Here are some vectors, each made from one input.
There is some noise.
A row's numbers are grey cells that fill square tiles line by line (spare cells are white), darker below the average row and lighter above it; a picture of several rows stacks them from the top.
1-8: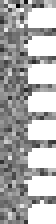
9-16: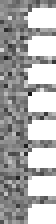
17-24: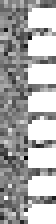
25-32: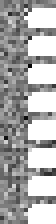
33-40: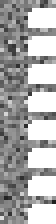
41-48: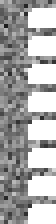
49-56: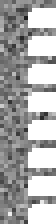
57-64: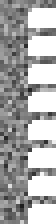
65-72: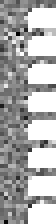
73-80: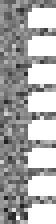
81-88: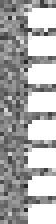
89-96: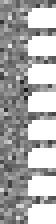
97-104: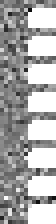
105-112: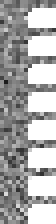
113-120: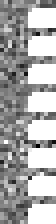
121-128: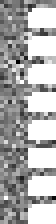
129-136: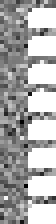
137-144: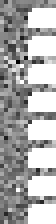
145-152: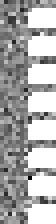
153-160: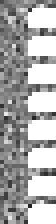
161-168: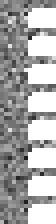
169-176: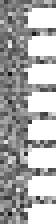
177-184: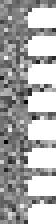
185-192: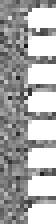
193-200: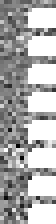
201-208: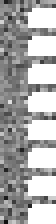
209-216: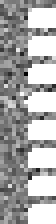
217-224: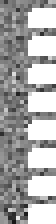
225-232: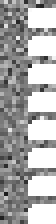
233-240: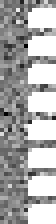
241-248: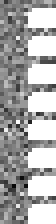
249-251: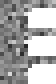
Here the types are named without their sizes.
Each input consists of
a list of items, each either a point on a circle, or a point on a line.
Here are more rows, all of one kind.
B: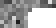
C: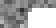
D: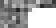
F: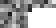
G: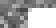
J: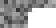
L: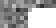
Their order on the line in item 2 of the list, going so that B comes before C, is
B, C, L, J, F, D, G.
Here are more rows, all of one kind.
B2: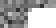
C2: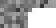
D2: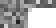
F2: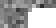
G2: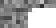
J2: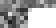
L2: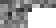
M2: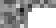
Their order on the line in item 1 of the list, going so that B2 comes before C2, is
F2, L2, M2, J2, D2, B2, C2, G2.
